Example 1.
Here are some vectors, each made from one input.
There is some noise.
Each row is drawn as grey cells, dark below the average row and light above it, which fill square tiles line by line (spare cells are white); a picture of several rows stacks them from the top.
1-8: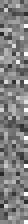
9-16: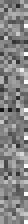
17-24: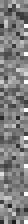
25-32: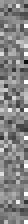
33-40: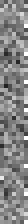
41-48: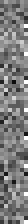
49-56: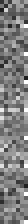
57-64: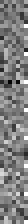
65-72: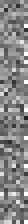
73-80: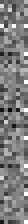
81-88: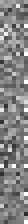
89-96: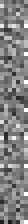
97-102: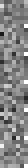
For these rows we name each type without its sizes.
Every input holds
five true/false values.
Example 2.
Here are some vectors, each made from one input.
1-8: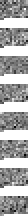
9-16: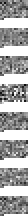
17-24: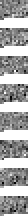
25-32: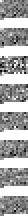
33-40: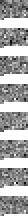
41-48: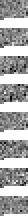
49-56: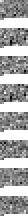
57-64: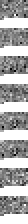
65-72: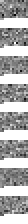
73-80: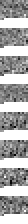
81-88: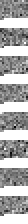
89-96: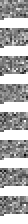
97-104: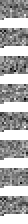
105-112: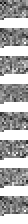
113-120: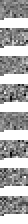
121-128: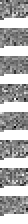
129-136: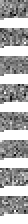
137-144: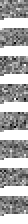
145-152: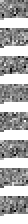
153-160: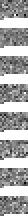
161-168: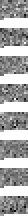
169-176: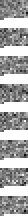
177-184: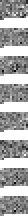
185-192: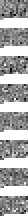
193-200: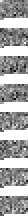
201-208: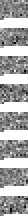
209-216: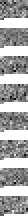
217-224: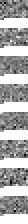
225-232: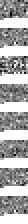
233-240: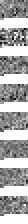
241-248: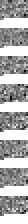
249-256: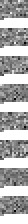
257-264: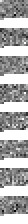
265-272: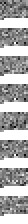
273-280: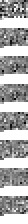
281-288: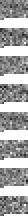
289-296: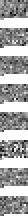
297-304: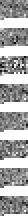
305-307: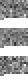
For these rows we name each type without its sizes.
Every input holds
either a fixed value, or a node of a tree.
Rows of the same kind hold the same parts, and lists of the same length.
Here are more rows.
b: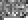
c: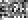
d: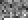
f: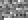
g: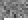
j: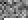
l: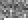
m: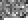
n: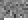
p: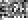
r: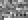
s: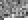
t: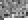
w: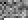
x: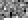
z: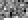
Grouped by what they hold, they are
b, d, f, g, j, l, m, n, r, s, t, w, x, z
c, p

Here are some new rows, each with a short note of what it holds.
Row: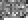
a node of a tree
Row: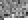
a node of a tree
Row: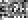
a fixed value
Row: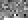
a node of a tree
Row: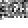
a fixed value
